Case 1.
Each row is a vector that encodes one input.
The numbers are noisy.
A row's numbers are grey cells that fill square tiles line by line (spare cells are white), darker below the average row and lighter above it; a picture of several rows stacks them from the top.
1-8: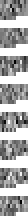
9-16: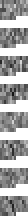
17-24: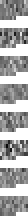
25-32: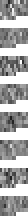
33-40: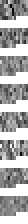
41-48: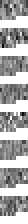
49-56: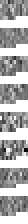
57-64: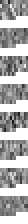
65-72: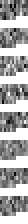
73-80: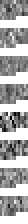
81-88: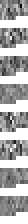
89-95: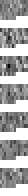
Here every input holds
a true/false value, together with either a fixed value, or a node of an 8-node tree.
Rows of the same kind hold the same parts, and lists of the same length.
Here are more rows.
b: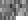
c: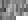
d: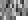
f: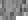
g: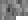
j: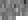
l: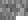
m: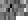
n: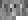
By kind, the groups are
b, l
c, d, f, g, j, m, n

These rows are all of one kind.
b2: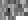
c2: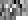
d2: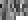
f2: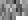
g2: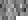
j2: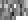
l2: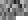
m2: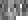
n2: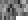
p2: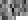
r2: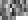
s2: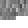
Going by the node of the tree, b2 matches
c2, f2 and g2.
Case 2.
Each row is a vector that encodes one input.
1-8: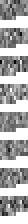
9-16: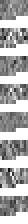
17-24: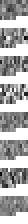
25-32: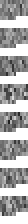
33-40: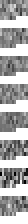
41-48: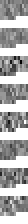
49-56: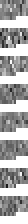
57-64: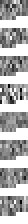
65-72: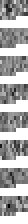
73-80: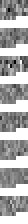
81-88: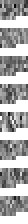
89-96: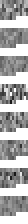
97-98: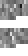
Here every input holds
a true/false value, together with either a fixed value, or a node of a 9-node tree.
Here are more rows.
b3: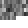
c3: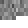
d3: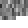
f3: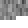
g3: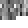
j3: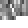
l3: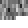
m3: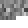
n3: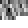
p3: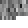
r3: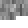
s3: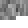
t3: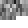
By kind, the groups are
b3, c3, d3, f3, g3, j3, l3, n3, p3, r3, s3, t3
m3

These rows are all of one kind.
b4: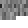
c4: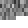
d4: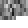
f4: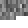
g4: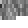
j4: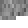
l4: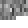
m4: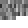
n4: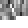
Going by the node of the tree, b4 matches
m4 and n4.
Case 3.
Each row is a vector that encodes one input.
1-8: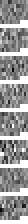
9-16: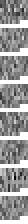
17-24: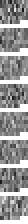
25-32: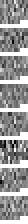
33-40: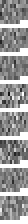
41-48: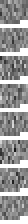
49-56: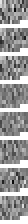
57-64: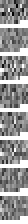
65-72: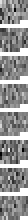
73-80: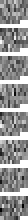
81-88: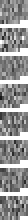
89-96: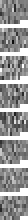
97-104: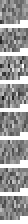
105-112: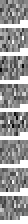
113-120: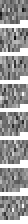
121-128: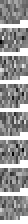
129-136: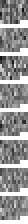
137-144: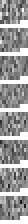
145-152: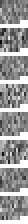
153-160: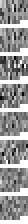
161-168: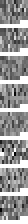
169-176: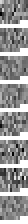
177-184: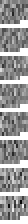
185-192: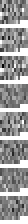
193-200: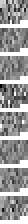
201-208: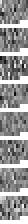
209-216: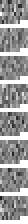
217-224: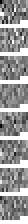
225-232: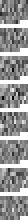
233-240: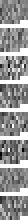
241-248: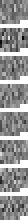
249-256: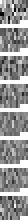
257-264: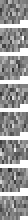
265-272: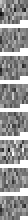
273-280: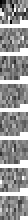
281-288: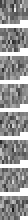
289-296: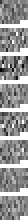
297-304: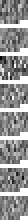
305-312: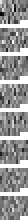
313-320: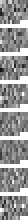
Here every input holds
one of 10 labels and a true/false value.
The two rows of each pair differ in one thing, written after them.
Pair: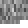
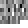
the label
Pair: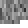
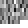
the label
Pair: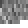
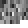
the true/false value
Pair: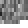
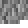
the label
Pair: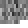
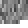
the true/false value
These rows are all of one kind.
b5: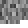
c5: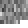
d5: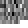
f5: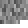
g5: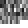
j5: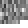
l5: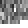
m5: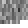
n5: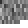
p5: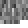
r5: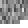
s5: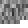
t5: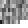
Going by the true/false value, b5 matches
p5 and r5.
